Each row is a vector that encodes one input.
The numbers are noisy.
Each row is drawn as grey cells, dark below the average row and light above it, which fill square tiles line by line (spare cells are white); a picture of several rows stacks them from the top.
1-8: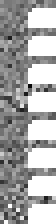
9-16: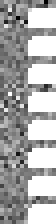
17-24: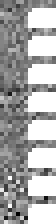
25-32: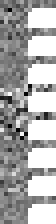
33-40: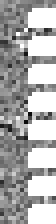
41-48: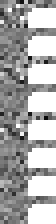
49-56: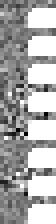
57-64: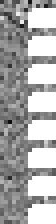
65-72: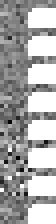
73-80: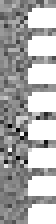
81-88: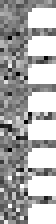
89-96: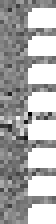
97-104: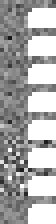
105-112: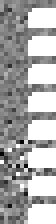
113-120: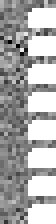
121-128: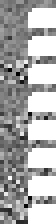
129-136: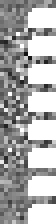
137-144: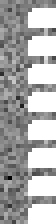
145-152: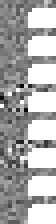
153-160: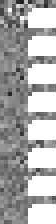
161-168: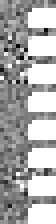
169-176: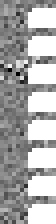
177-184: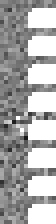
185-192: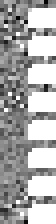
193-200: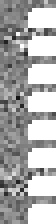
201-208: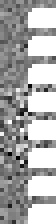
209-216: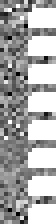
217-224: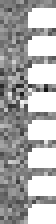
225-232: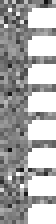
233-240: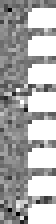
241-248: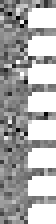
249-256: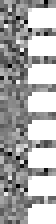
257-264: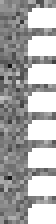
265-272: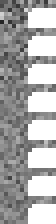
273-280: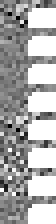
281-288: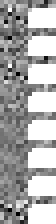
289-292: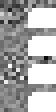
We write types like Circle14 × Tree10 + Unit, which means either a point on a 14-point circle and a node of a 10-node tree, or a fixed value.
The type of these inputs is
Bool × Circle9 × Tree10 + Circle6.
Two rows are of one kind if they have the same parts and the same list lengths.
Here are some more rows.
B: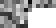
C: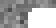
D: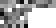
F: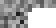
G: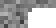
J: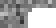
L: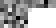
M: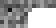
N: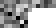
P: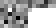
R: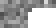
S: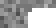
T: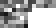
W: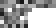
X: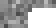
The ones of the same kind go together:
B, D, L, N, P, T, W
C, F, G, J, M, R, S, X

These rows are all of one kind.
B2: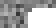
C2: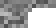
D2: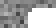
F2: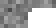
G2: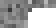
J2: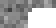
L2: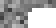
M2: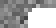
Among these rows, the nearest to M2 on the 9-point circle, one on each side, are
C2 and D2.
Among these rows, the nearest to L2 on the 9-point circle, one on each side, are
B2 and F2.
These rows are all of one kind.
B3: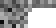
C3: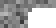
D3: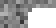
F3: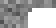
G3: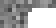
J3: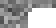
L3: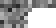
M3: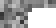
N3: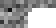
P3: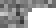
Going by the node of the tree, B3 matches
F3, J3 and L3.
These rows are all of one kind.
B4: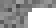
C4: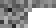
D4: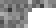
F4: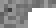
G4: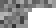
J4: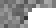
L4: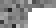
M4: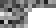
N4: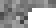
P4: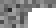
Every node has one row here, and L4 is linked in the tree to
D4 and F4.
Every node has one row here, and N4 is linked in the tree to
P4.
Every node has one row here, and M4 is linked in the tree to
G4 and J4.
